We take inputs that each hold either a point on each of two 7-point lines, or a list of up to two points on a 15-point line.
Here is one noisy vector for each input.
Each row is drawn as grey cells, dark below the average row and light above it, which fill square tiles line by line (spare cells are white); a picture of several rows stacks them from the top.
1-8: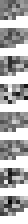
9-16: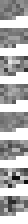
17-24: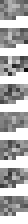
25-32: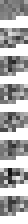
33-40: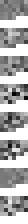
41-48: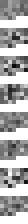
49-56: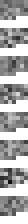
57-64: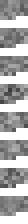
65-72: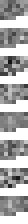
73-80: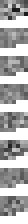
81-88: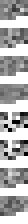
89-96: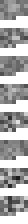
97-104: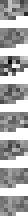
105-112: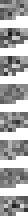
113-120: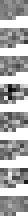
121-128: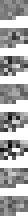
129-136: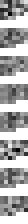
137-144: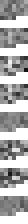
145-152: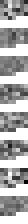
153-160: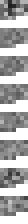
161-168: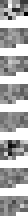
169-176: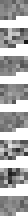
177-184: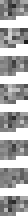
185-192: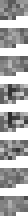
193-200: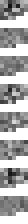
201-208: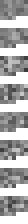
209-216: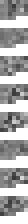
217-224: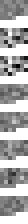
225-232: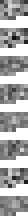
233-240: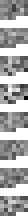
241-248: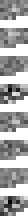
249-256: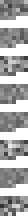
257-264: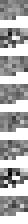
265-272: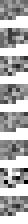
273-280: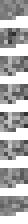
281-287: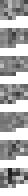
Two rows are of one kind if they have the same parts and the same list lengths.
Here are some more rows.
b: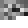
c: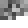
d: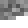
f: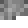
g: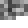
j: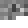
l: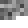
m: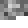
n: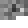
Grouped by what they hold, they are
b, g, j, n
c, f, m
d
l

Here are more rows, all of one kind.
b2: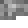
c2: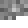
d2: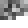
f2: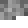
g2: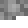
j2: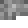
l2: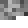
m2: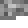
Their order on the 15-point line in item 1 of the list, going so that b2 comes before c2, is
d2, m2, b2, j2, c2, g2, f2, l2.
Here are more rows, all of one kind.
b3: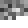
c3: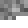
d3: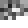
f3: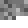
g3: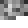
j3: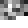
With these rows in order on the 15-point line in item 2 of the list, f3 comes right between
b3 and g3.
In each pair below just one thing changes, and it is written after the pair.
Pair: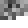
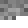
the place on the 15-point line in item 1 of the list
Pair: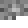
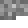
the place on the 15-point line in item 1 of the list
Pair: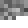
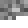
the place on the 15-point line in item 2 of the list
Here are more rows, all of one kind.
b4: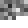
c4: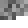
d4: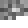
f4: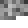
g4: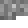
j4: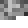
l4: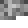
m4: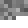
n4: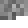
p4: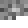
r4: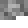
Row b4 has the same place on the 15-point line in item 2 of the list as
j4, l4 and n4.
